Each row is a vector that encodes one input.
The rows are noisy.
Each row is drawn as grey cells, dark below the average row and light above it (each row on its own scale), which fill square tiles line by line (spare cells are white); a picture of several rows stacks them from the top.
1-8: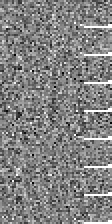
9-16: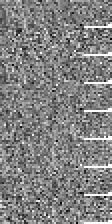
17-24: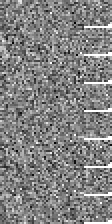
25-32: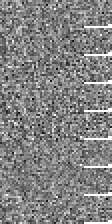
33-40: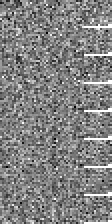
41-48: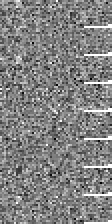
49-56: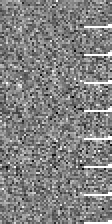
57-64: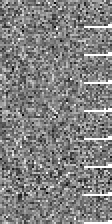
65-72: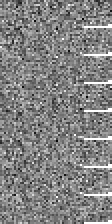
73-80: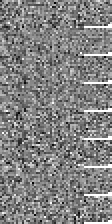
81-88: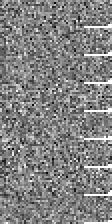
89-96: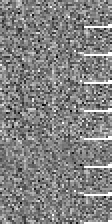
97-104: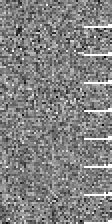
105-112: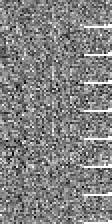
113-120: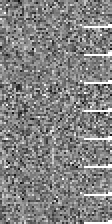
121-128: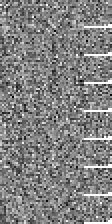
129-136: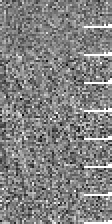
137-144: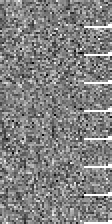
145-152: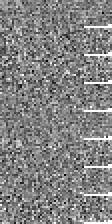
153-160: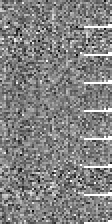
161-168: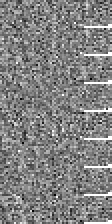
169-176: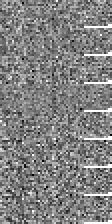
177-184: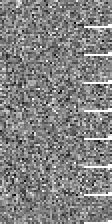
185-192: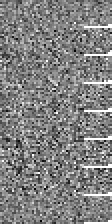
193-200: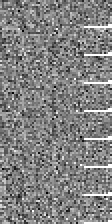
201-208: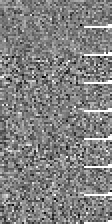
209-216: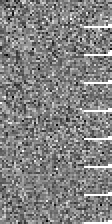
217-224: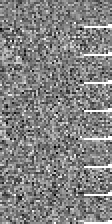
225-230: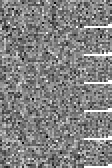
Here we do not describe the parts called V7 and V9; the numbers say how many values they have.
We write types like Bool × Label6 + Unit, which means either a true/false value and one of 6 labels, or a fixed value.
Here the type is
(Line6 + V9) × V7 + List3(Line5).
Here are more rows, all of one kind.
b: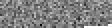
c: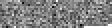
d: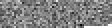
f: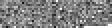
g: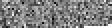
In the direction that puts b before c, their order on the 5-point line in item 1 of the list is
b, g, d, c, f.
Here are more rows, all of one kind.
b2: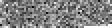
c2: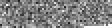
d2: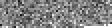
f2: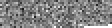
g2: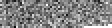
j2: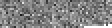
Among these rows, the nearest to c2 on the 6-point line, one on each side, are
f2 and j2.
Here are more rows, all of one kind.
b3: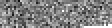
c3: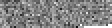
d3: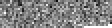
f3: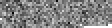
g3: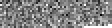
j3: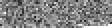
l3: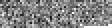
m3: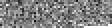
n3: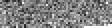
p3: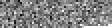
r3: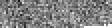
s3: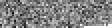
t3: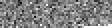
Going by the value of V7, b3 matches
m3 and p3.
